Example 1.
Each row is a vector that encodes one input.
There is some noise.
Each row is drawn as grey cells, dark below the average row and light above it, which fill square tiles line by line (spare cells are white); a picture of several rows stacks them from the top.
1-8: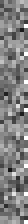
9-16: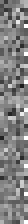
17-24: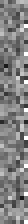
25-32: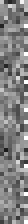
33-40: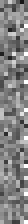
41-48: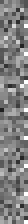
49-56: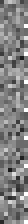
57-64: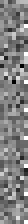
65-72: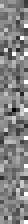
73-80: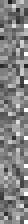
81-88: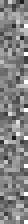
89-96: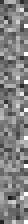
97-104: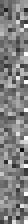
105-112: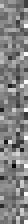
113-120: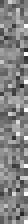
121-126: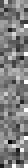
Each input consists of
a point on a 7-point line and a true/false value.
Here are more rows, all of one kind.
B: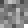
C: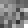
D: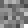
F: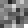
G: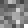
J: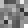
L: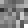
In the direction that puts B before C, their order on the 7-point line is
L, G, B, D, J, C, F.
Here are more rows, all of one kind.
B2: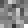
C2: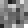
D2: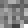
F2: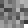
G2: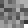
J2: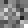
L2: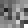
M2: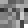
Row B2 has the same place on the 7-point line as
F2 and G2.
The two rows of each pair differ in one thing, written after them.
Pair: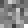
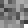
the true/false value
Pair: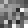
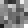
the true/false value
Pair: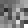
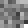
the place on the 7-point line
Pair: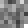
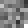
the true/false value
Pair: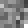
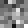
the place on the 7-point line
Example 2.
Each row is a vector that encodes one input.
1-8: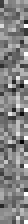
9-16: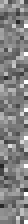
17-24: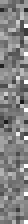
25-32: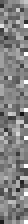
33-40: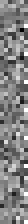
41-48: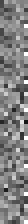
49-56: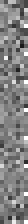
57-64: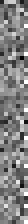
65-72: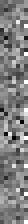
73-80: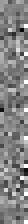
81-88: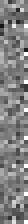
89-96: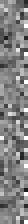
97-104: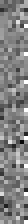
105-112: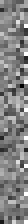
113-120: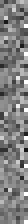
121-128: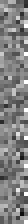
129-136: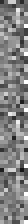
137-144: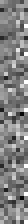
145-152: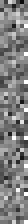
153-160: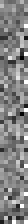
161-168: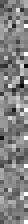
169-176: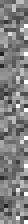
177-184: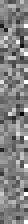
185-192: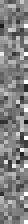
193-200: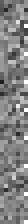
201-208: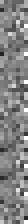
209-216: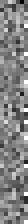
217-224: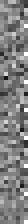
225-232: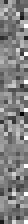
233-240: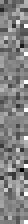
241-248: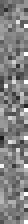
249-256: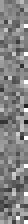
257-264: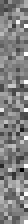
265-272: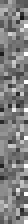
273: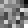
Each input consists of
a point on a 20-point line and a true/false value.
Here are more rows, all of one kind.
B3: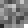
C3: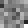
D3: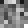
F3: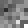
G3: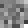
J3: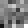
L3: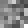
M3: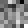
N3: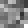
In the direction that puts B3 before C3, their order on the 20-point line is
B3, J3, N3, L3, G3, C3, D3, F3, M3.
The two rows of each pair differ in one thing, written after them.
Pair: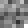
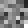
the true/false value
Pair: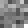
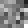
the true/false value
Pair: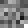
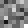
the true/false value
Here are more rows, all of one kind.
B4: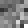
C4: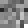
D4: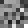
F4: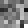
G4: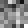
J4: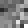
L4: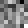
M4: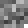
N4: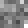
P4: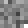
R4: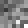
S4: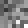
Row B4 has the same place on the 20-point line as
F4, G4, J4 and L4.
